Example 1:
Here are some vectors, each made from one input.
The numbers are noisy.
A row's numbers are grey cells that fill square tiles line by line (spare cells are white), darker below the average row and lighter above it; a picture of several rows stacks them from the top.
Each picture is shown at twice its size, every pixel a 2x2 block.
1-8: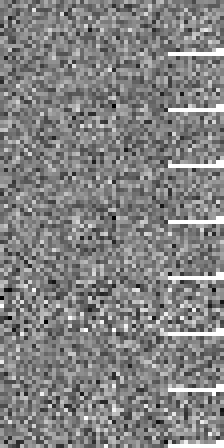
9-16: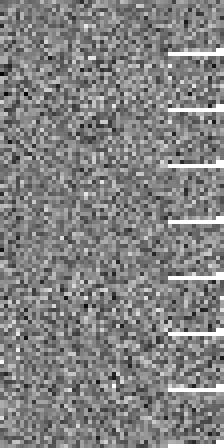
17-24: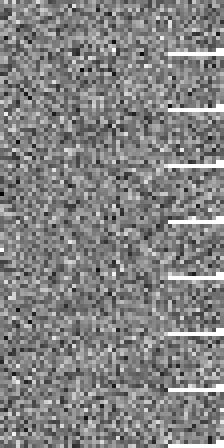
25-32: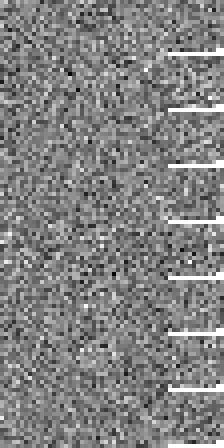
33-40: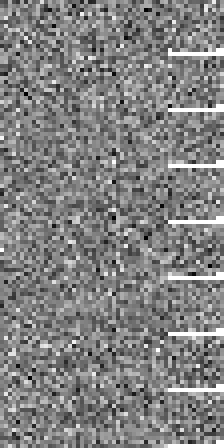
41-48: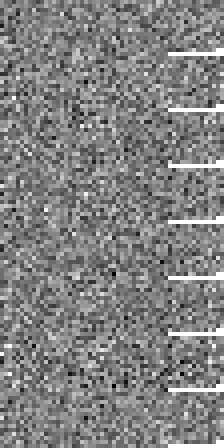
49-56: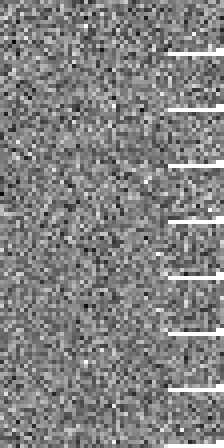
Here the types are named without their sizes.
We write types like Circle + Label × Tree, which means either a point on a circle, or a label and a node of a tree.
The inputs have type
Bool × Bool × Bool.
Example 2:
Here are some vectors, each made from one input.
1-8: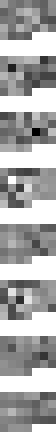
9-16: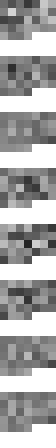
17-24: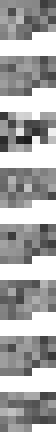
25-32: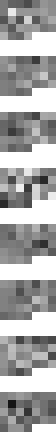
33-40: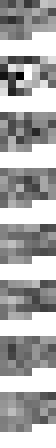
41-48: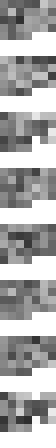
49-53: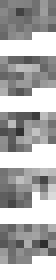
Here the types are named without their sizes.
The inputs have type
Bool × Bool × Bool + Unit.
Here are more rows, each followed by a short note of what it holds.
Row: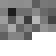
three true/false values
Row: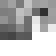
a fixed value
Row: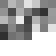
a fixed value
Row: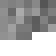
three true/false values
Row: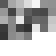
a fixed value
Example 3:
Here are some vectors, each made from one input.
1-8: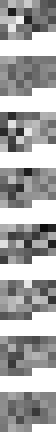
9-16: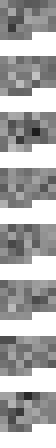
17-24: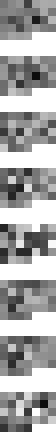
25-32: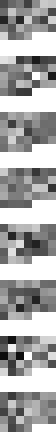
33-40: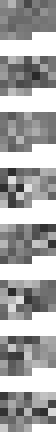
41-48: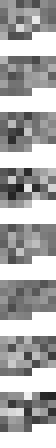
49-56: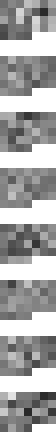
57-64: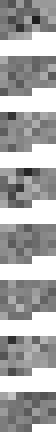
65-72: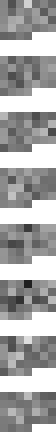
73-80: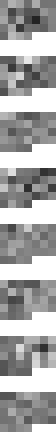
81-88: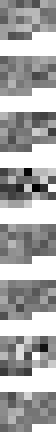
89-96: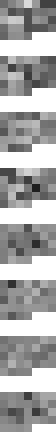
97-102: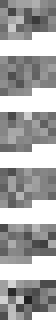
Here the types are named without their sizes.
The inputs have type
Bool × Bool × Bool + Unit.
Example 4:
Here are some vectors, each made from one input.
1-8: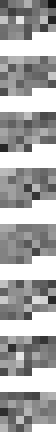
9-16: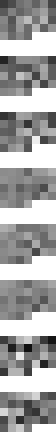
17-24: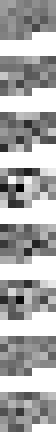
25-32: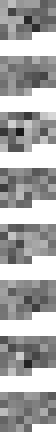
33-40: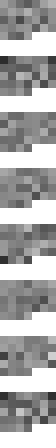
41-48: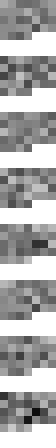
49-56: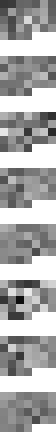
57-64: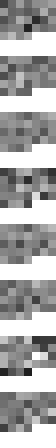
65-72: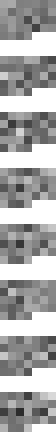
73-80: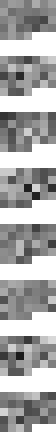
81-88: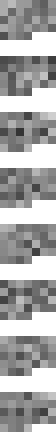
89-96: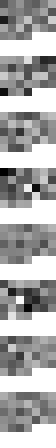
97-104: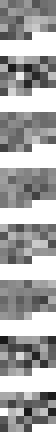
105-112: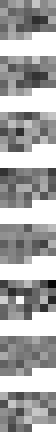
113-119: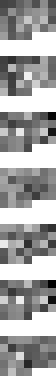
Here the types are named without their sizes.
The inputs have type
Bool × Bool × Bool.
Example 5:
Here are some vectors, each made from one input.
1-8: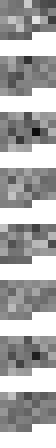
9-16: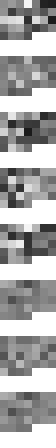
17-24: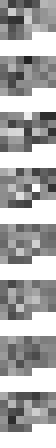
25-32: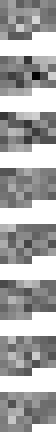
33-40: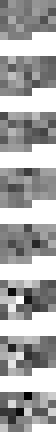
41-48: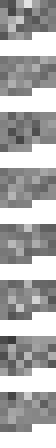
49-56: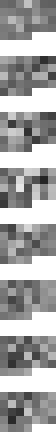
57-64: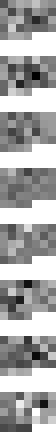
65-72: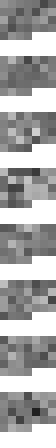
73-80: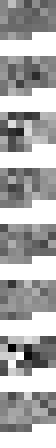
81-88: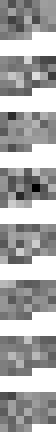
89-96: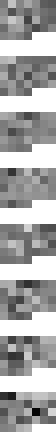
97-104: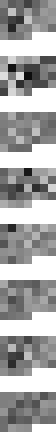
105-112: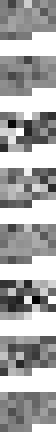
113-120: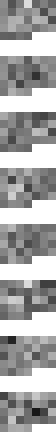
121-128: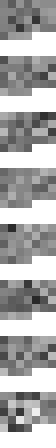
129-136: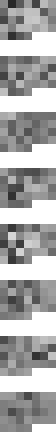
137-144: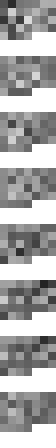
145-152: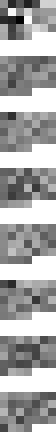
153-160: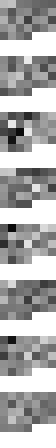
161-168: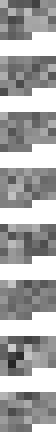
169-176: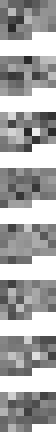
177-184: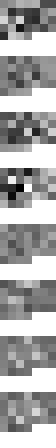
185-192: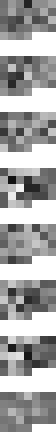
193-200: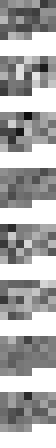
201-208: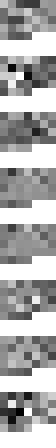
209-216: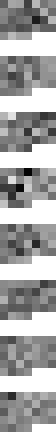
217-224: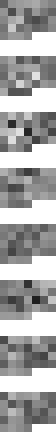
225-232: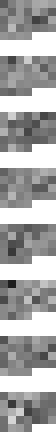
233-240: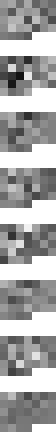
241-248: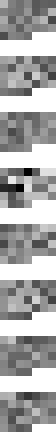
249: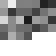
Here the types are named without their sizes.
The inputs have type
Bool × Bool × Bool + Unit.
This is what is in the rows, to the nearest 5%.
A few of them hold a fixed value. The rest hold three true/false values.
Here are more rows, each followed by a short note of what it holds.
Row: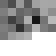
three true/false values
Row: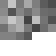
three true/false values
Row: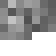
three true/false values
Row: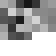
three true/false values
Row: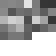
three true/false values
